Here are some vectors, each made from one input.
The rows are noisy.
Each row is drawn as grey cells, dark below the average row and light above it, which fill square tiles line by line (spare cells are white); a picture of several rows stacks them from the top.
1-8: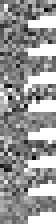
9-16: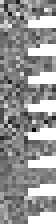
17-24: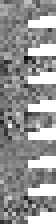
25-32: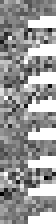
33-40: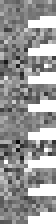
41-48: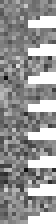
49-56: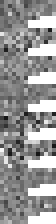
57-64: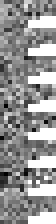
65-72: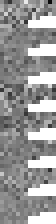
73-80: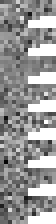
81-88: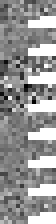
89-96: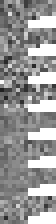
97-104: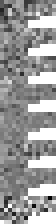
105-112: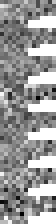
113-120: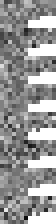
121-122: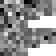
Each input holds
either one of 11 labels, or four true/false values.
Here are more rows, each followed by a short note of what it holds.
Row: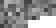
four true/false values
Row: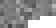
one of 11 labels
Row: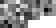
one of 11 labels
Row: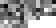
one of 11 labels
